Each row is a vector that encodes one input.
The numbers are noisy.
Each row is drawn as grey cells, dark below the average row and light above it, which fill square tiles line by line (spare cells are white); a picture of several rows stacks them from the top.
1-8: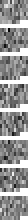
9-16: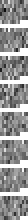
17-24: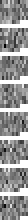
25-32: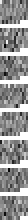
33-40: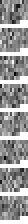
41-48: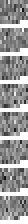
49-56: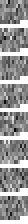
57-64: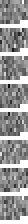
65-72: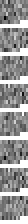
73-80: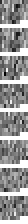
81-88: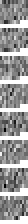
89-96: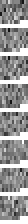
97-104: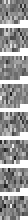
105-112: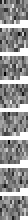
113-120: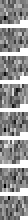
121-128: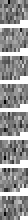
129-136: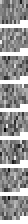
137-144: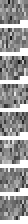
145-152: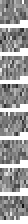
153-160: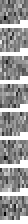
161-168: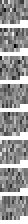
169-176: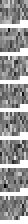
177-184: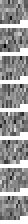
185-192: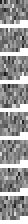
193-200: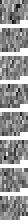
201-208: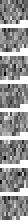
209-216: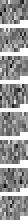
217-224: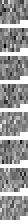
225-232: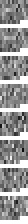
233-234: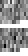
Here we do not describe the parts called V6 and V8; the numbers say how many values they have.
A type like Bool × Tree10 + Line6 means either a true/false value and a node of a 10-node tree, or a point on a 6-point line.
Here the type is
(Bool × V8 + Line4) × V6.
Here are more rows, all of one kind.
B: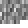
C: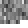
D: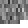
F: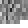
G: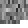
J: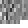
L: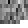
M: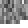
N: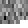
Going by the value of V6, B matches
F and J.
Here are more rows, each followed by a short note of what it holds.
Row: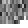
a point on a 4-point line and a value of V6
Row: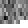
a true/false value, a value of V6 and a value of V8
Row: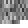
a point on a 4-point line and a value of V6
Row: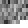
a true/false value, a value of V6 and a value of V8
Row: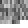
a point on a 4-point line and a value of V6
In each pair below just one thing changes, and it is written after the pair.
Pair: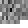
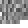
the true/false value
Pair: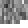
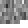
the true/false value
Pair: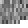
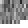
the true/false value
